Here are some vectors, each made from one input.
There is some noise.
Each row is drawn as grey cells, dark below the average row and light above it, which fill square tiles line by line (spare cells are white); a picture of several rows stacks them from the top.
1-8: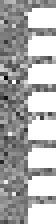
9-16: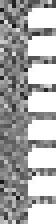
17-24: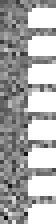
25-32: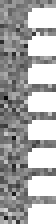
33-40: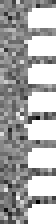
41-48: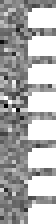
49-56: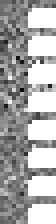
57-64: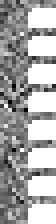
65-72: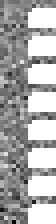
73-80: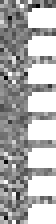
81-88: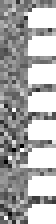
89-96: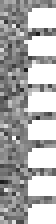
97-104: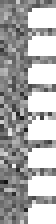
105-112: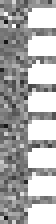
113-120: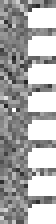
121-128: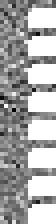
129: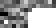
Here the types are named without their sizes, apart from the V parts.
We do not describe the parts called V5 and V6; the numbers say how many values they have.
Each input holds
a node of a tree, together with either a node of a tree, or a value of V5 and a value of V6.
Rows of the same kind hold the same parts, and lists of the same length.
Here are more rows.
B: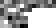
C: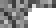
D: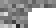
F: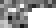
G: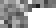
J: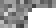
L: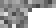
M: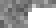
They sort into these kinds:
B, D, F, G, J, L
C, M

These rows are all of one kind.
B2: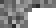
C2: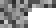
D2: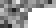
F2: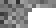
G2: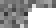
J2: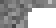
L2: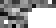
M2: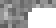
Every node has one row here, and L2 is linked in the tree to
F2.
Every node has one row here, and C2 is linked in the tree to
G2.
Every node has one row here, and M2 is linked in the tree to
G2 and J2.
